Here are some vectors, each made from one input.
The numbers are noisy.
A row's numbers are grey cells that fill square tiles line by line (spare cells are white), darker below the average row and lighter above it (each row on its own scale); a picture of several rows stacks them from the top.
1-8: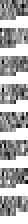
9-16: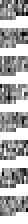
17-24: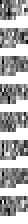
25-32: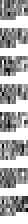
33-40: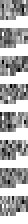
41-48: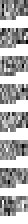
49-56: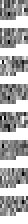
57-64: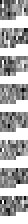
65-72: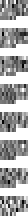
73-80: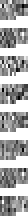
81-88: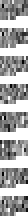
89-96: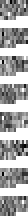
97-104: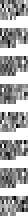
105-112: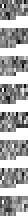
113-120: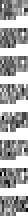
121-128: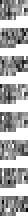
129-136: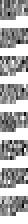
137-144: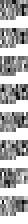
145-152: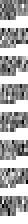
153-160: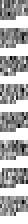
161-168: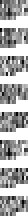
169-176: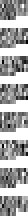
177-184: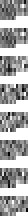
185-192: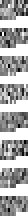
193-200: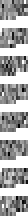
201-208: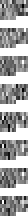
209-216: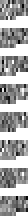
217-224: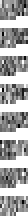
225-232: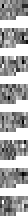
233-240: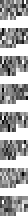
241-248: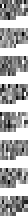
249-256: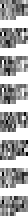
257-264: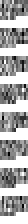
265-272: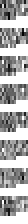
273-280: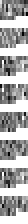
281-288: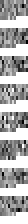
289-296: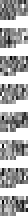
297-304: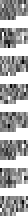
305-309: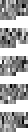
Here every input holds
a list of up to two points on a 16-point line.
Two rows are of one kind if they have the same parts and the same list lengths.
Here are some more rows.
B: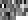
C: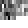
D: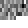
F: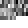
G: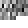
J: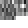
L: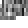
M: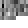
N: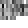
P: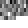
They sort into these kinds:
B, C, J
D, F, G, L, M, N
P

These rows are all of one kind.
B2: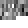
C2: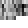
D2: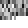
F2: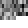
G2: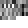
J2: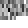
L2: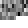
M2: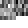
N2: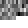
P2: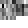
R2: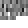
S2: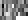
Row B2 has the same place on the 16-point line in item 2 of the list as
D2, G2, M2 and S2.
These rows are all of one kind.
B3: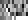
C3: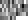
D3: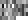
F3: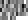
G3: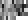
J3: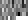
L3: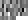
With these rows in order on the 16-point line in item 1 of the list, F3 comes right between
B3 and L3.
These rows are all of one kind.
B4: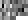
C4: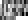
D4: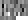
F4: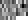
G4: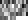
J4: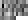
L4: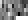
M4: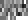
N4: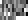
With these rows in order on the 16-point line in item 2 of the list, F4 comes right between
J4 and M4.
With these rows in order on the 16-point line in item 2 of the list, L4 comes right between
M4 and N4.
